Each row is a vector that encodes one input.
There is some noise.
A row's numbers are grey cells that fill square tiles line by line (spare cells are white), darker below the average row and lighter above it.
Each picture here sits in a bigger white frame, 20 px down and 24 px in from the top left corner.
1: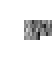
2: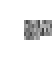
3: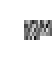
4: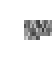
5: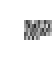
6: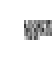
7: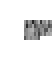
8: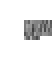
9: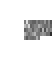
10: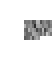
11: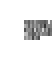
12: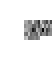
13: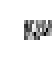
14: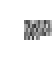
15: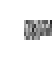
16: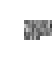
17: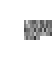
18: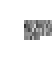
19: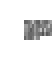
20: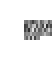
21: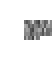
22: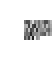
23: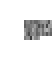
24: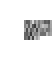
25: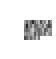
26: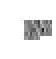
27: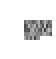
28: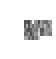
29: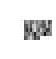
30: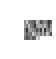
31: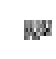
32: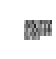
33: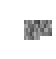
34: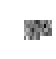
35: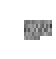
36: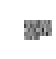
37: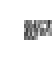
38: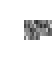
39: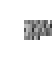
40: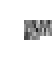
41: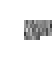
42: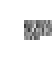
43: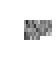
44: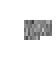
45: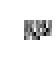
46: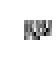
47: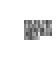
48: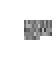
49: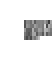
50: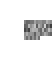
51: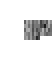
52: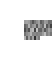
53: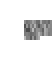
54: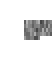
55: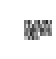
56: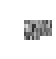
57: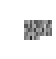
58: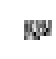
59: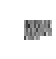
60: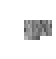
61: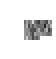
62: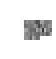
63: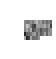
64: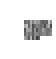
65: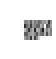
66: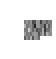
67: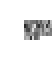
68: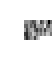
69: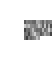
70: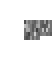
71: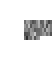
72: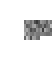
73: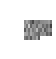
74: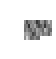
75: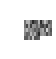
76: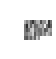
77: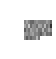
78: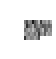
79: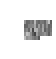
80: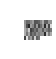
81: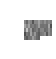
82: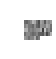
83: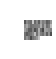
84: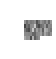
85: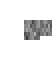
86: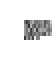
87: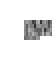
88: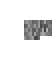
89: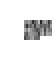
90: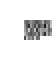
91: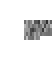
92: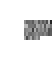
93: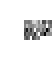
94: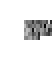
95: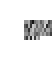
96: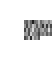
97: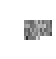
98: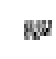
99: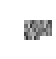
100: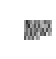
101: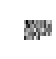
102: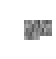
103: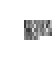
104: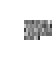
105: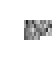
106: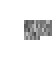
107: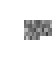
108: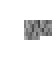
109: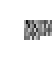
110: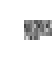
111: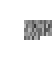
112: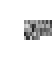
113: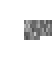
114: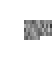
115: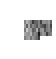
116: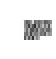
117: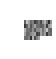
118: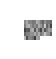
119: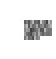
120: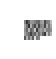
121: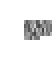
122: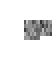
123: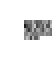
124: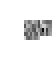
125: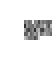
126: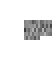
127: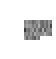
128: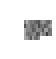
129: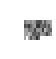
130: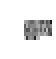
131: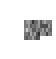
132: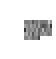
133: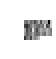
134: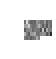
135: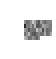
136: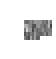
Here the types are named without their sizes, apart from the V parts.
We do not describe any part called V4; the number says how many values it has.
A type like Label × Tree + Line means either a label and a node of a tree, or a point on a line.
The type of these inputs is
List(Bool × V4 + Line).
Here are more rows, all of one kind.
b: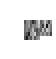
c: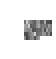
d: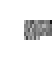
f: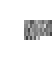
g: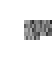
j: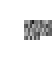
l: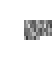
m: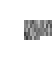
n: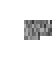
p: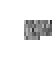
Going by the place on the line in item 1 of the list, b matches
c and m.
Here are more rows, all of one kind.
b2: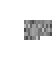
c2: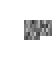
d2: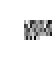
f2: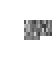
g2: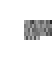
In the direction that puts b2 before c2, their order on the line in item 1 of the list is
g2, d2, b2, f2, c2.
